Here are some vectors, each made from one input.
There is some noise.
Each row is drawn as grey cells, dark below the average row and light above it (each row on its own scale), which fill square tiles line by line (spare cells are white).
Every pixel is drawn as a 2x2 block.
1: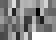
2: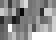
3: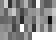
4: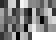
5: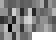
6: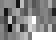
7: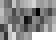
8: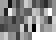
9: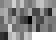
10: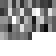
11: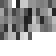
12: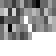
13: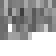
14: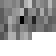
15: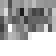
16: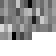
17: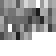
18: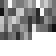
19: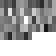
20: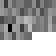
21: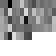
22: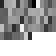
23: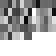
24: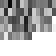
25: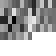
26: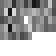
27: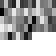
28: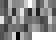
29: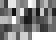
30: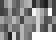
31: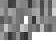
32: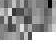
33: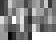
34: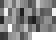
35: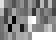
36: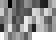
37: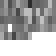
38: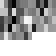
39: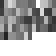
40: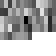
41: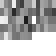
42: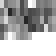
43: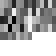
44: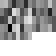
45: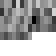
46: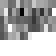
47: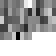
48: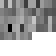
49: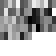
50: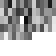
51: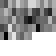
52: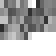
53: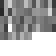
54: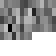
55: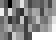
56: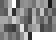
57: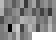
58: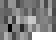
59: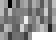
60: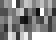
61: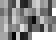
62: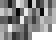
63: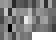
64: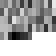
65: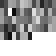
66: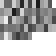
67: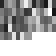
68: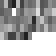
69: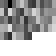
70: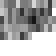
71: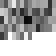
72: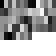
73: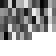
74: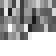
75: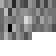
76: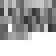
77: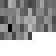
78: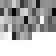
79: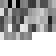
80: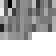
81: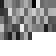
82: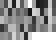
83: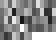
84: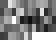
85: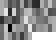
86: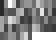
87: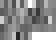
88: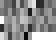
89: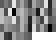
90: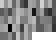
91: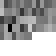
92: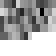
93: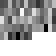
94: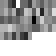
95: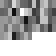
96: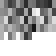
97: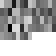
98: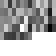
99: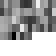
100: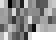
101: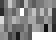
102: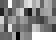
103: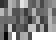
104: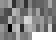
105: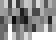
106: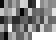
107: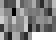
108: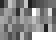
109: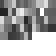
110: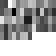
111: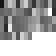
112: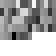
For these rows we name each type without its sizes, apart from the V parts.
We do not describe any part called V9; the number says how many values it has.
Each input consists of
either a label and a value of V9, or a point on a line.
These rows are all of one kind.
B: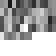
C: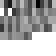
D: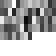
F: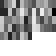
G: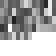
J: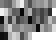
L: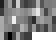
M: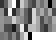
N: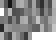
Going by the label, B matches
C and N.
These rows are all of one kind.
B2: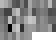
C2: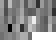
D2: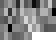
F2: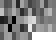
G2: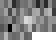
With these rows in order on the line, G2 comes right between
D2 and F2.
